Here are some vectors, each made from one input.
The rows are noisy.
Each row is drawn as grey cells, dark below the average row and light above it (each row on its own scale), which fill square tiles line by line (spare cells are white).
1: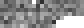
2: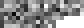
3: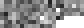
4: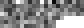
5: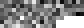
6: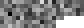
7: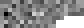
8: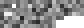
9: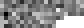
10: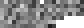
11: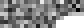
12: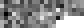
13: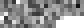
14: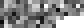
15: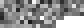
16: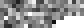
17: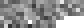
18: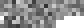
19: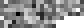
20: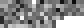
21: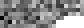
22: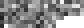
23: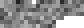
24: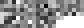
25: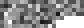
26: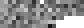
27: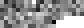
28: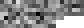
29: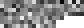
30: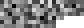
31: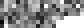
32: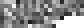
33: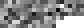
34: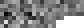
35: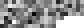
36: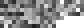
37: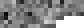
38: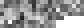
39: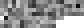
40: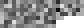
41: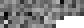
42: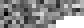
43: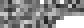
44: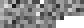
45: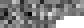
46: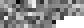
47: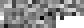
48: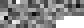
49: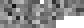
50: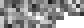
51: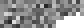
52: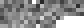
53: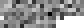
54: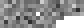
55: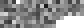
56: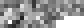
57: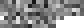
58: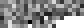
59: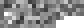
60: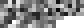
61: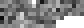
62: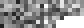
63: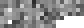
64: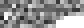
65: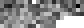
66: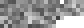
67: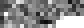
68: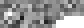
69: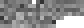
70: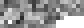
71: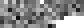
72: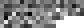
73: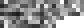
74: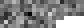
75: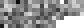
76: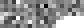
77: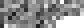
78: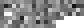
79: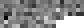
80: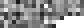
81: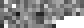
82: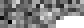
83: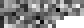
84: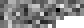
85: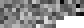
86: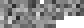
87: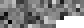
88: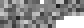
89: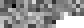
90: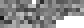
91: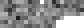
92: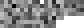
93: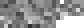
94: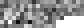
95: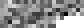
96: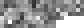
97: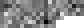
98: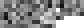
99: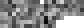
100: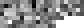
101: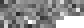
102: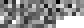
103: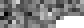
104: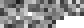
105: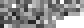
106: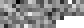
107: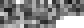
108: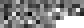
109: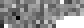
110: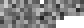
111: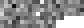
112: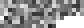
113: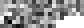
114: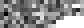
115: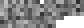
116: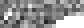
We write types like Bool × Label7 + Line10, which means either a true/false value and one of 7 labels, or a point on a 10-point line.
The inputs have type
Bool × Label6 × Label6 × Label6.
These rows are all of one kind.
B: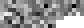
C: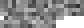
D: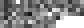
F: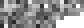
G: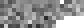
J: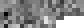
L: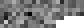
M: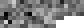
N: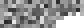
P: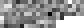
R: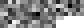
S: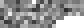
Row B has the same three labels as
C and N.
